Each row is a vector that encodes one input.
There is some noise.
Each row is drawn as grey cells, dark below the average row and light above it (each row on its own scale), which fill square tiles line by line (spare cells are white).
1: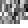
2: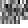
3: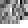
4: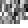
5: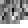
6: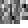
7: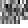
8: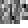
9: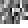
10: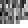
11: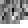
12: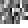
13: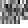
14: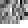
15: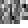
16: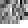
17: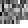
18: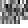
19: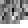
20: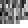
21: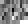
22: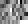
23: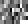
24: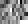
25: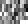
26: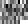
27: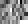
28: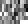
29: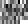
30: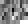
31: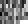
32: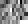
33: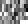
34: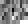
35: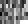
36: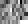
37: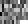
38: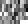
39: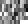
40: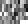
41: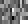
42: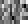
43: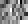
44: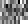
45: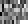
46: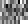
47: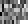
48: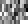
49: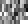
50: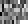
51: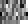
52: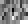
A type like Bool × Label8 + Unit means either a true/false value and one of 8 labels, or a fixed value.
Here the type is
Bool × Line5.
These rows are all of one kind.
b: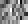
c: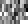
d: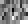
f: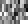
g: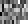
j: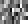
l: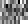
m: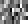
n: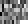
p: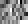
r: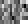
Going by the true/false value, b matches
d, g, n and p.
